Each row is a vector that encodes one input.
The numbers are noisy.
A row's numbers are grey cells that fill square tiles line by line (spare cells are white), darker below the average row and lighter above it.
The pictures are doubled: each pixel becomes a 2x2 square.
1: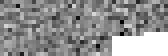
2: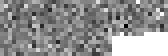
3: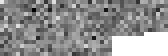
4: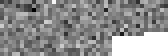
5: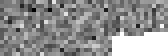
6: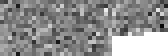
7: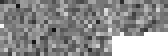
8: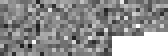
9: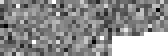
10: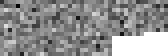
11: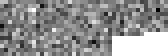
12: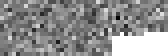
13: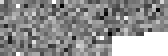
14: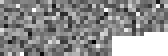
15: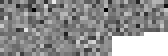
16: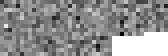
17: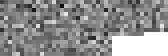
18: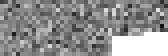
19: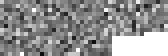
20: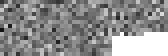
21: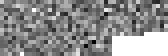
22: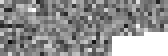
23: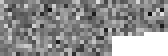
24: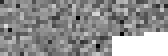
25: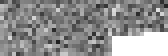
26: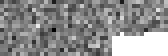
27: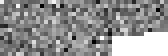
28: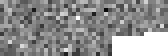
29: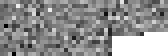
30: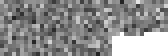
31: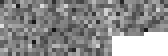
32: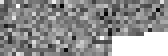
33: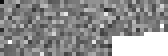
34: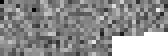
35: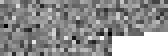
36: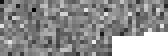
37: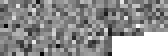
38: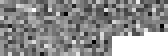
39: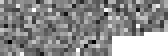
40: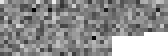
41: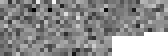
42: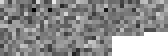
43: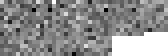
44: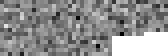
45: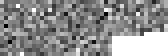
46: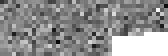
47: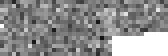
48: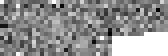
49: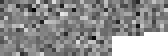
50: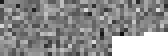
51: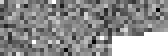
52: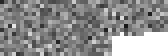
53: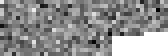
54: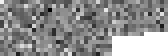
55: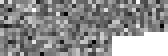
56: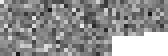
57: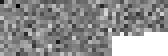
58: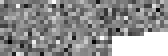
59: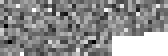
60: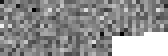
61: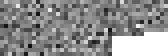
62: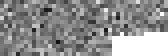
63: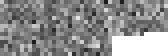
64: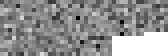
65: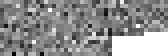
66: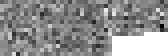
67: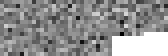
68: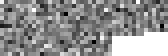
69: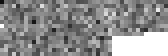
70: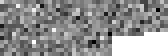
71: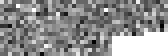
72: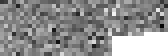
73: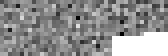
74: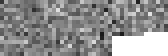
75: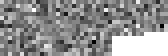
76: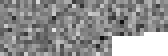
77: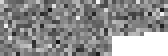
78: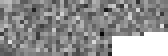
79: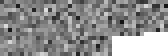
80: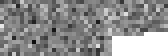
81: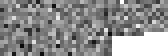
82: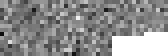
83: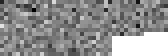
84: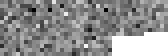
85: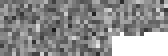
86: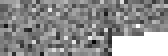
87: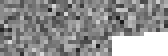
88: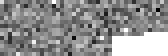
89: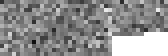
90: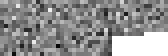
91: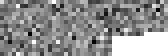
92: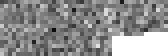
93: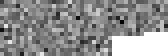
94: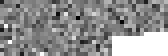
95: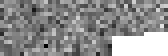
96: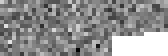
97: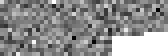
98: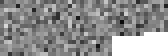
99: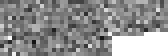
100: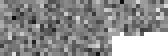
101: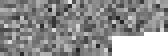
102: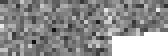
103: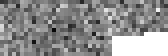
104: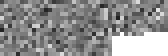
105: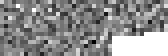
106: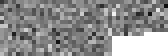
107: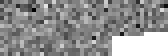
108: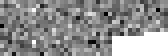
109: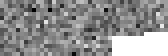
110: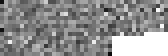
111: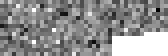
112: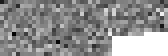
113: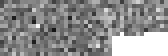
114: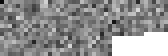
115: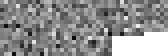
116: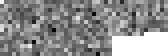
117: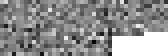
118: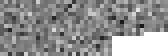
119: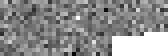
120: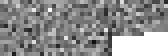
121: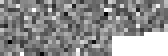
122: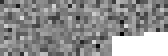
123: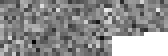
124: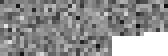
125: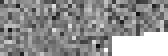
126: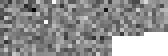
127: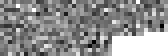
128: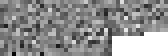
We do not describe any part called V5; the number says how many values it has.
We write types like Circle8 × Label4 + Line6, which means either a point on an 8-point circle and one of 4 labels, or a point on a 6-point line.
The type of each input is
(Label9 + Line12) × V5.
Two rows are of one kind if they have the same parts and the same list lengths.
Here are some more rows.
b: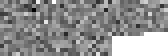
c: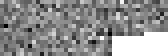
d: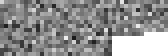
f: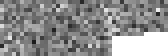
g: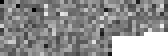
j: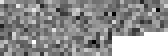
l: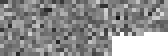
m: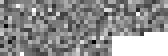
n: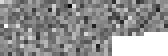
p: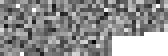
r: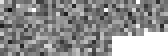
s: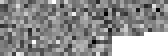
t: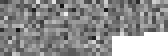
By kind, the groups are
b, f, g, l, n, t
c, d, j, m, p, r, s

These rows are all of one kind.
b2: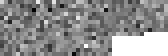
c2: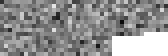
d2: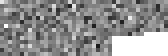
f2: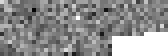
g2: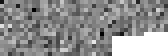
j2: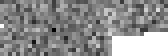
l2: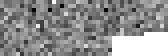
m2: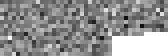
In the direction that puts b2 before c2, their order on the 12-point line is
d2, f2, b2, l2, j2, g2, c2, m2.
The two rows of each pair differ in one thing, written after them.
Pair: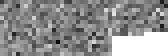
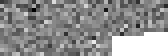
the value of V5
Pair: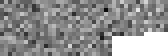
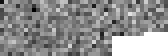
the place on the 12-point line
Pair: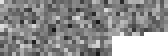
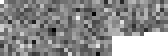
the place on the 12-point line
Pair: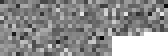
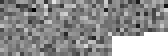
the value of V5
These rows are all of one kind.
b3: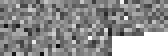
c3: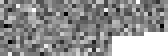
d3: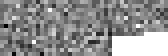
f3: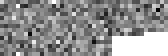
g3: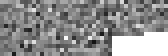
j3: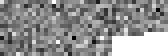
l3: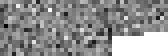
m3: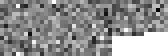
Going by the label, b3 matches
f3 and m3.
